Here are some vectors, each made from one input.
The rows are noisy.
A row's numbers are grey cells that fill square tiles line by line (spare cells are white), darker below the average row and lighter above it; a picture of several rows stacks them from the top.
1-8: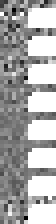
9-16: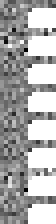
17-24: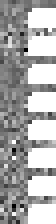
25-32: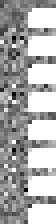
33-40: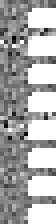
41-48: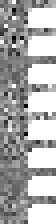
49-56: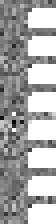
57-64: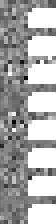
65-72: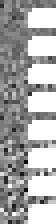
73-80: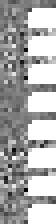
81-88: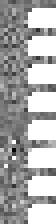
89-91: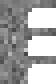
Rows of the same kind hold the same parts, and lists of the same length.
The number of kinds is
2.
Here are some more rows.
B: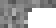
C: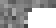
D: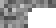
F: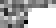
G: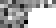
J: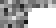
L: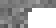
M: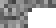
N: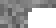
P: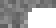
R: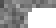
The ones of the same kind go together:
B, C, D, L, M, N, P, R
F, G, J

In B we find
a point on an 11-point line.
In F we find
a point on each of two 4-point lines.
